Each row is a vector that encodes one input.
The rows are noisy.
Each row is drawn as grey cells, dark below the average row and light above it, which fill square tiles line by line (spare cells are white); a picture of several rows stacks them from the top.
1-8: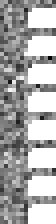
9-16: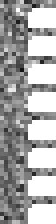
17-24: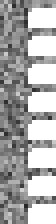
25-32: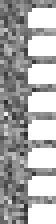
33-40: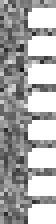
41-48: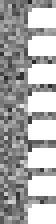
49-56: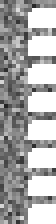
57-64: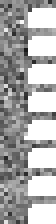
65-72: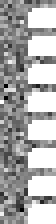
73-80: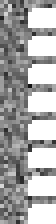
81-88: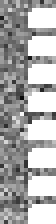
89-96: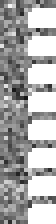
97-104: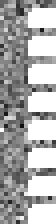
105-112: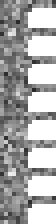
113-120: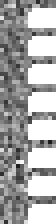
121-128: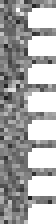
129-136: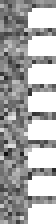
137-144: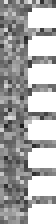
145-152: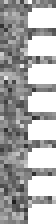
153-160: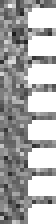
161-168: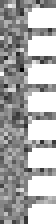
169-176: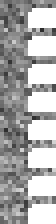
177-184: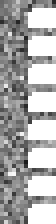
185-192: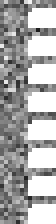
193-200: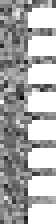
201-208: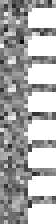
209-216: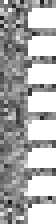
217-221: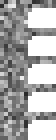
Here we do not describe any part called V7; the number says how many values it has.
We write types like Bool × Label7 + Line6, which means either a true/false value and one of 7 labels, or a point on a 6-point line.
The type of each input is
Bool × Circle9 × Circle9 + Line9 + V7.
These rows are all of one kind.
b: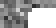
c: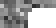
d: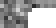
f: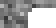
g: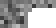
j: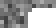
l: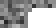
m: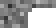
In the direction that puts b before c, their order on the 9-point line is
l, g, j, m, f, d, b, c.
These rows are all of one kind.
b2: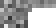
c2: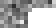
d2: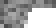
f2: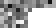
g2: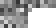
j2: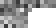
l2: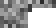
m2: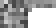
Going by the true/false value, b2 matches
l2 and m2.
